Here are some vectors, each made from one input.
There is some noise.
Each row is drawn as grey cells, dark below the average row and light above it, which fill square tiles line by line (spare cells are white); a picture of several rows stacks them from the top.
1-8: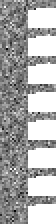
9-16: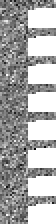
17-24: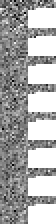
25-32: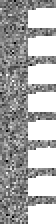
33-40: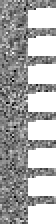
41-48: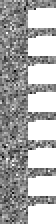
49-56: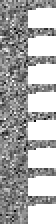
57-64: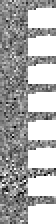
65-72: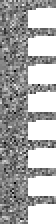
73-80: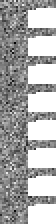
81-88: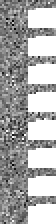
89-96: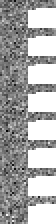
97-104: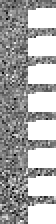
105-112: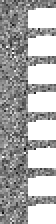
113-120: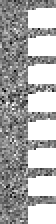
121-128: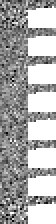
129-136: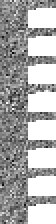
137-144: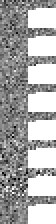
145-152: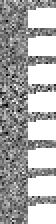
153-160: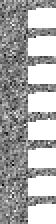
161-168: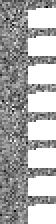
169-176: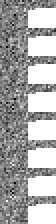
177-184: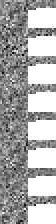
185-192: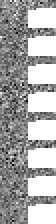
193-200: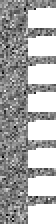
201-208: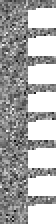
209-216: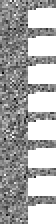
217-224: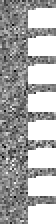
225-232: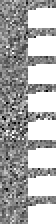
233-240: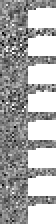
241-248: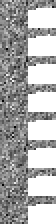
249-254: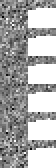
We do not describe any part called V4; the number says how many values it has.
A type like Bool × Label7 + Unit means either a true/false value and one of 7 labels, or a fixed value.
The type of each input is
Bool × Bool × Bool × Circle9 + (Label8 + Line7) × V4.
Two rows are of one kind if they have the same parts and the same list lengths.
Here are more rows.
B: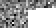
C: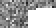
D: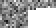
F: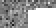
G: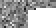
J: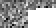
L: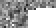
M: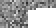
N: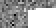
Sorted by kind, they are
B, F, J, N
C, D, L
G, M

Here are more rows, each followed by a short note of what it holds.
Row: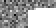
a point on a 9-point circle and three true/false values
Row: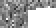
a point on a 7-point line and a value of V4
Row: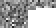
one of 8 labels and a value of V4
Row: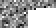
a point on a 7-point line and a value of V4
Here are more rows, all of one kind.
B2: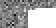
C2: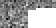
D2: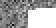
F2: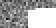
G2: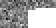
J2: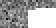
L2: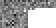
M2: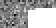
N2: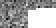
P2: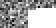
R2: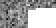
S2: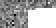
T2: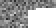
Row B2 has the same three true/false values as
L2, M2 and S2.
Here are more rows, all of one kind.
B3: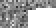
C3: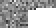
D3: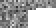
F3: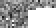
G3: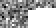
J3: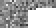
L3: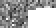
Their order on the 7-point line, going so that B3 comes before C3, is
L3, B3, D3, C3, F3, G3, J3.
